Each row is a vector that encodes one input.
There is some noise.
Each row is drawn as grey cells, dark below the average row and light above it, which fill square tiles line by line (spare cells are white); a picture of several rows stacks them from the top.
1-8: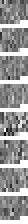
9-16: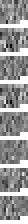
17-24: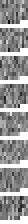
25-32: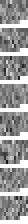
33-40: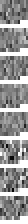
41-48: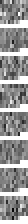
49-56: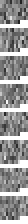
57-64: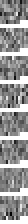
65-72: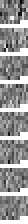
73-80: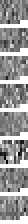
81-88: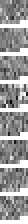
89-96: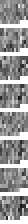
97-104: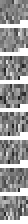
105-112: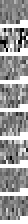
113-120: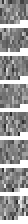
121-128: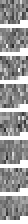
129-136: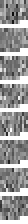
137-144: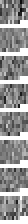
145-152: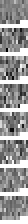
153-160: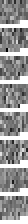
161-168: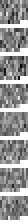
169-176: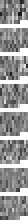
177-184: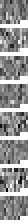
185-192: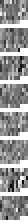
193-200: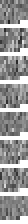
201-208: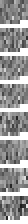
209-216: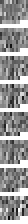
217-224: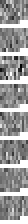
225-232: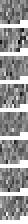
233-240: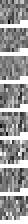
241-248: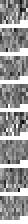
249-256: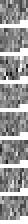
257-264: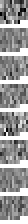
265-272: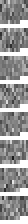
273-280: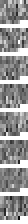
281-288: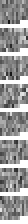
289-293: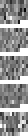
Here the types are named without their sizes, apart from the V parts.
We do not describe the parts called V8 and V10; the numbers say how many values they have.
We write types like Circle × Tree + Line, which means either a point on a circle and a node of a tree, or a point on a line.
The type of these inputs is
Bool × V10 + (Circle + V8) × Label.
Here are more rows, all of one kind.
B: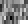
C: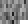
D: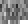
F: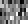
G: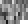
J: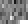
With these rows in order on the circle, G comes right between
B and C.
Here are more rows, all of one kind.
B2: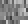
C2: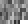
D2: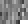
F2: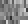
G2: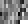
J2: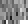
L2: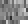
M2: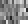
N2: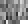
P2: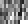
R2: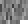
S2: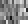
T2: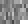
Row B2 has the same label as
F2, L2, M2 and S2.
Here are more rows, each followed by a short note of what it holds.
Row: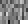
a true/false value and a value of V10
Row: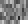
a true/false value and a value of V10
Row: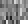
a label and a value of V8
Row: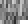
a point on a circle and a label
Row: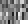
a true/false value and a value of V10
